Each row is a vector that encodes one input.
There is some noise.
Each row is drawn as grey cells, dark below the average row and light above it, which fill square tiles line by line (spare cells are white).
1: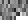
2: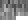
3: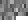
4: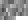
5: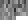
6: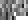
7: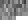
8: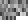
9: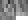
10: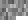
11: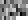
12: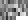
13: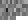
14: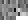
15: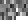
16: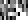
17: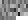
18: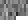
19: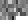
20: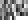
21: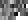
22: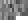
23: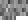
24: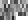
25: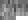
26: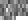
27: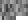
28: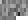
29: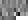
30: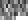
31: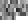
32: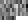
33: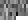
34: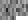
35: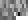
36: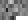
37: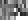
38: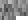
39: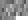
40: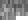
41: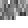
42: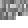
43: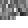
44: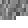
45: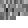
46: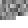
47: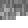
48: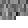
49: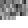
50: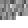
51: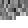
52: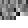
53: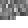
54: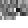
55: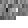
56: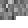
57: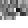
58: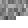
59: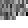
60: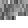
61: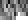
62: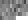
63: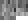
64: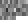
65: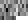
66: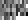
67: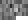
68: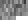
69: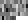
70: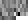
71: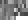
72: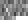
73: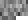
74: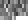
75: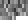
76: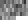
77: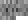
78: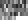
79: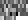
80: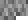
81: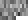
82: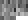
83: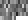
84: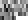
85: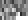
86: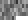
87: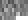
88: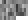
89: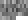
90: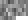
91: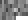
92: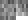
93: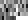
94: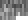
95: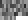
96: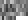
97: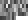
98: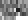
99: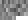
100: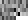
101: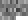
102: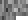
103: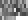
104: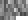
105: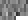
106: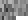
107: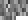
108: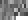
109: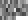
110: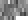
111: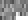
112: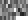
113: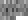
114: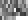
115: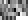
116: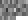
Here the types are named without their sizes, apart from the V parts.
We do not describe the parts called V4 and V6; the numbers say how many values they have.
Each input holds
either a value of V4 and a value of V6, or a list of points on a line.
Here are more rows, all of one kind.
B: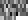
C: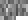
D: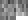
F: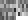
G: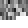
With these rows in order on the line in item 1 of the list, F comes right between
D and G.
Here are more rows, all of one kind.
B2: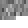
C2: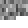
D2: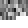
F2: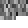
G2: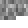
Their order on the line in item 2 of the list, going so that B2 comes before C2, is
B2, D2, C2, G2, F2.
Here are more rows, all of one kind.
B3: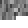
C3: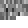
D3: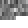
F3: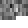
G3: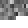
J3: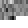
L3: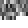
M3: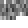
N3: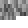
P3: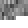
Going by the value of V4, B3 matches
D3 and F3.
